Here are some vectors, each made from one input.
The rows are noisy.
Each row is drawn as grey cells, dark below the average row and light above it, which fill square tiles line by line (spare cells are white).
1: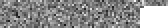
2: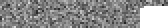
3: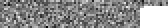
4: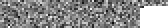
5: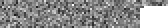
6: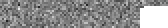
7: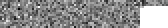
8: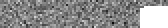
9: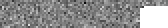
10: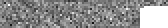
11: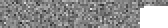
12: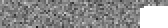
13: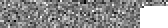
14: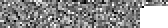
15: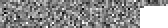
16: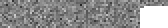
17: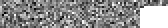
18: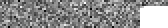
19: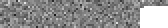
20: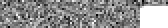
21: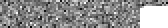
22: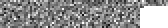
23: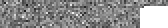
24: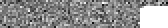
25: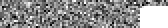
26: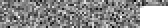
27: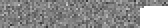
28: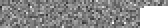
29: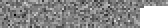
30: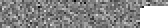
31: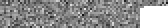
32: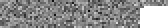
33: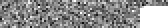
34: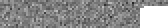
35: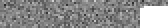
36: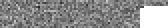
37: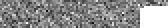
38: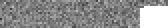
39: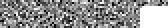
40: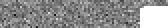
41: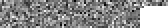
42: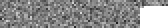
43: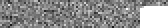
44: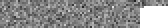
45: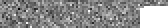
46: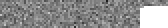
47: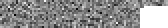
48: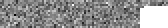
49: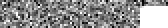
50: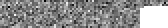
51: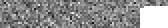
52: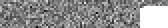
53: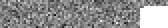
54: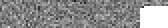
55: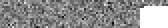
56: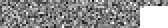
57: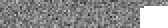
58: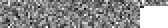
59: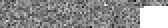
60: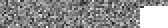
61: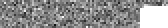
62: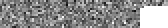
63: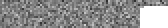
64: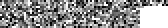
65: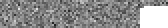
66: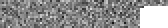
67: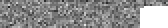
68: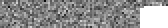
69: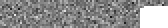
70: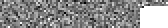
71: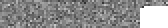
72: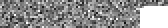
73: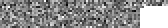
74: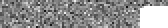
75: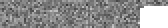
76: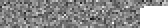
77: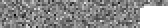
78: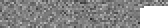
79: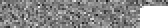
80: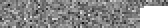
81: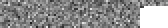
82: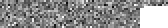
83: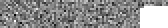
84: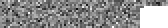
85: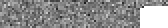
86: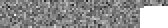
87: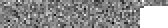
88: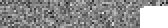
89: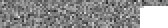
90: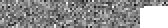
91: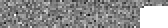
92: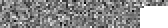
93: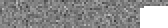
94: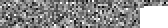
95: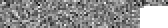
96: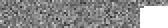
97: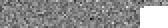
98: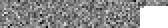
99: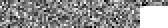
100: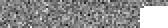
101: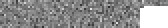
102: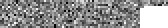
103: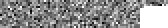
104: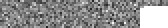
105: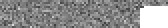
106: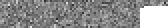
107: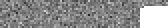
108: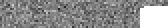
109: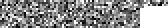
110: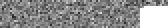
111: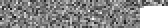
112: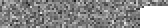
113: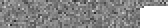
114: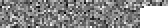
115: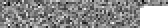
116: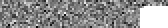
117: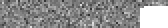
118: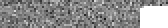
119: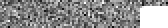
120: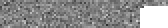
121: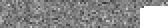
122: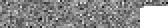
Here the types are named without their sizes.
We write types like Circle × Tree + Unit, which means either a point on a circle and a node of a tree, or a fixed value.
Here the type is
(Bool × Bool × Bool × Bool + Line) × Line.
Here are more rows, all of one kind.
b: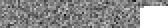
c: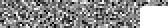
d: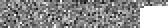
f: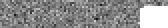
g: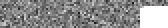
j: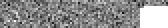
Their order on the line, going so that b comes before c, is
b, d, g, j, f, c.
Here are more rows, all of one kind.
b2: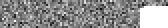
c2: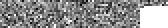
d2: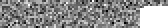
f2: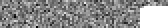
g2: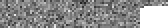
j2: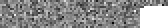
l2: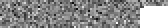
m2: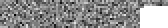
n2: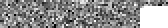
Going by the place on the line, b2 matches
f2, l2 and m2.
